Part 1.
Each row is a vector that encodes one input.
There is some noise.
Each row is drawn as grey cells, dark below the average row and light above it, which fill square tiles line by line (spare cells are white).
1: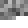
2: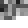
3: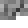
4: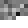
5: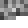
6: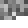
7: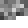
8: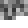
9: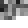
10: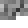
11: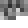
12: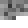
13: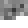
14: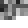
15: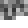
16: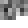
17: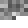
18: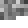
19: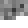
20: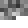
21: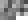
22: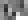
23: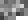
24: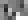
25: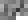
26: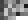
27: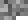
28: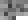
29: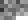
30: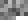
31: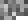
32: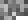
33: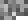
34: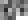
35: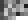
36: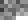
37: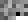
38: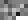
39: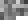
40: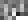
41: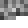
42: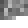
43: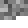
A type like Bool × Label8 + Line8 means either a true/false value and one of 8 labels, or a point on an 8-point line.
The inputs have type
Line4 × Line6.
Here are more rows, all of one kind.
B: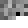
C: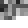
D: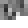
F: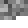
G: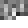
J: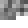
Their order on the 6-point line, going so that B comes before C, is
G, F, J, D, B, C.
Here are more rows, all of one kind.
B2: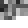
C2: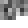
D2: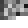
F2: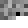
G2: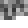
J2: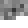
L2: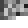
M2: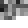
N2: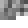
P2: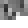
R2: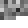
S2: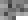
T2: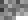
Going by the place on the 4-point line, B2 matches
C2, G2, M2 and P2.
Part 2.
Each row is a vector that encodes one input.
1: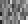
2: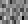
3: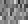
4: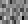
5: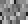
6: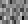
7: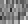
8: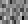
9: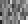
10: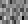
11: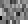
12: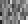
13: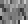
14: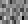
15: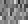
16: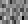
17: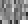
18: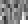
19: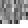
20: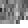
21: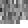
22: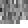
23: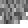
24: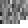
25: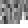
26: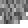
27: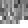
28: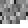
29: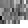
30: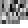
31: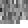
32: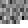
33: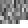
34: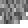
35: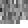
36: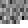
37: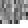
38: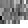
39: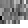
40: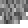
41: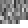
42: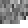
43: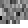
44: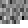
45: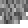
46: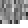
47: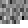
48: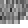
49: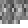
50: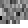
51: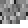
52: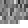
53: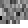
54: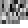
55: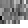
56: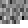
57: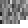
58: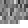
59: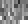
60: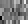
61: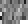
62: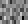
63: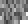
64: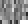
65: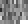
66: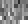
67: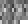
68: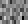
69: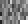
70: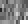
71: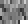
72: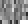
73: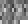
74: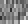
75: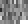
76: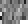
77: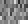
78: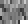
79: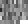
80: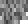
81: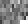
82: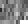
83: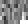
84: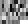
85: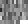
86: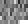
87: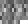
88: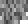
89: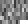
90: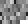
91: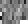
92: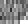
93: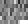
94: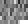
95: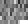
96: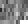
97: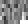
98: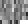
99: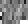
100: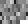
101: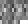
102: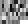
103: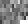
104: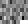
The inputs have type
Circle18 + Unit.
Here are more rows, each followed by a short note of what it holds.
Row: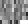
a point on an 18-point circle
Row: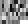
a fixed value
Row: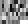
a fixed value
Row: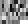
a fixed value
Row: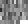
a point on an 18-point circle
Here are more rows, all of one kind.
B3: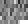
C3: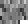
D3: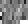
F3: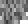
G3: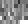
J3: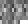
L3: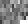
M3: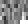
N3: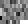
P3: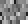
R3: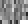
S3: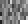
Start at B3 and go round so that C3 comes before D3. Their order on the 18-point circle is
B3, G3, R3, P3, S3, L3, C3, N3, D3, J3, F3, M3.
